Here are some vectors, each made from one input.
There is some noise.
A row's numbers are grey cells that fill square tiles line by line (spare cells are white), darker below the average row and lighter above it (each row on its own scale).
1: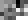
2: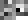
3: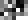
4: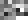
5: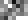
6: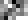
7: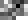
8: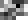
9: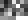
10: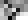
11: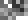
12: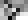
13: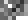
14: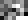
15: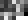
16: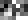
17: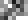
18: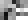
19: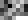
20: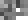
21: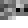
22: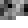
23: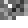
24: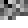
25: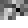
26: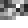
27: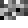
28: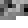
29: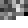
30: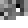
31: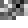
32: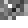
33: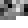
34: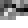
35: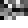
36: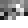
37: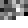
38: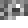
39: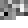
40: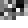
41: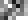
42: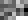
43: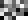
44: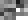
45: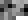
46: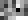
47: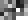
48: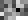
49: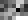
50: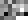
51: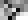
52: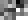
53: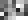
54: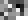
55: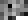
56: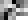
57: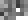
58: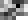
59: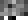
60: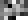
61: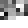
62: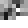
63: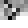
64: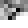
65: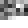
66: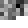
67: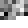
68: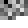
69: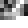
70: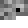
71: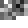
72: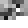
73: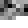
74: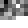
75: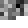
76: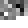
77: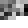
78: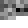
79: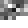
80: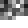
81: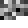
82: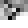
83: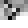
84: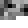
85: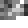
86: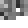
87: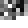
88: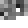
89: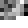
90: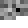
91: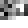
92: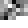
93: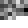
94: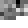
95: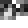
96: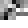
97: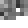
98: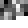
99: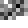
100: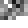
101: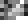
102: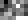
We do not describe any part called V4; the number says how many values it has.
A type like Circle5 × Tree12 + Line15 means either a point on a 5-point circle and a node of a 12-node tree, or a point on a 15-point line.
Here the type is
List2(Bool × V4).
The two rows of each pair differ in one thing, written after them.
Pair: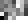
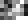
the true/false value in item 1 of the list
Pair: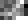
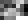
the value of V4 in item 2 of the list
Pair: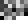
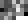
the true/false value in item 1 of the list
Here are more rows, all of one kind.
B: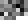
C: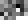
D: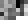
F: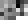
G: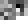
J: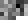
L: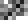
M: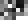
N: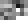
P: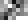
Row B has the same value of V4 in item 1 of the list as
C and L.
